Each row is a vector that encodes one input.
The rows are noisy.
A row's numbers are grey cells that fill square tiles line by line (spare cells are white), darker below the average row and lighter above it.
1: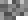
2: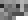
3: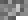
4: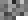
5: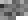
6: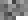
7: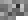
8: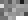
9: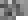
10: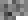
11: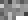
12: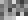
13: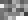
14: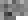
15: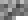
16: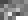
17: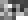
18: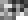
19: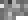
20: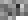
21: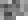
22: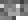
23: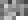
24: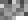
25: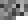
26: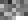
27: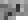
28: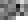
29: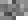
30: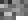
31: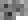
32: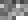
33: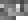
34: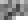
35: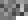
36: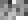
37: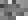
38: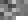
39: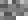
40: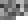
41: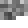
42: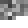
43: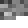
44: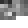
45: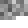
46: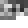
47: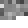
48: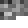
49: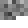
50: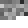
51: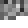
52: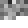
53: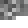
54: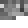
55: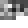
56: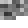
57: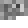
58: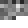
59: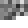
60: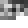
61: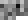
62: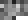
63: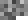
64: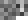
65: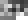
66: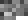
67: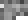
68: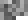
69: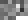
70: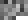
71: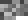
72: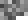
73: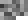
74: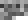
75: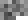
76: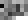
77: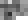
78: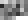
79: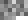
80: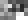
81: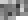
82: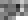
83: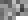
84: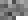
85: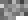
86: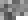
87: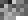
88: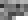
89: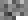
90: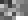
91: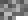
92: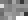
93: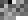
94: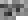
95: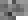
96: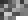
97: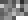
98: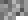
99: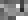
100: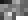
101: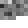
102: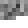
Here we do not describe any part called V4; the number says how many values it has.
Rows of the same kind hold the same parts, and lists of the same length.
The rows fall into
3 kinds.
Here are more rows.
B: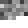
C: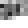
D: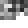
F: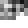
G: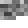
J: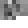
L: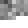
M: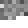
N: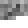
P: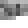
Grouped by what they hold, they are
B, C, L, M, N, P
D, F
G, J

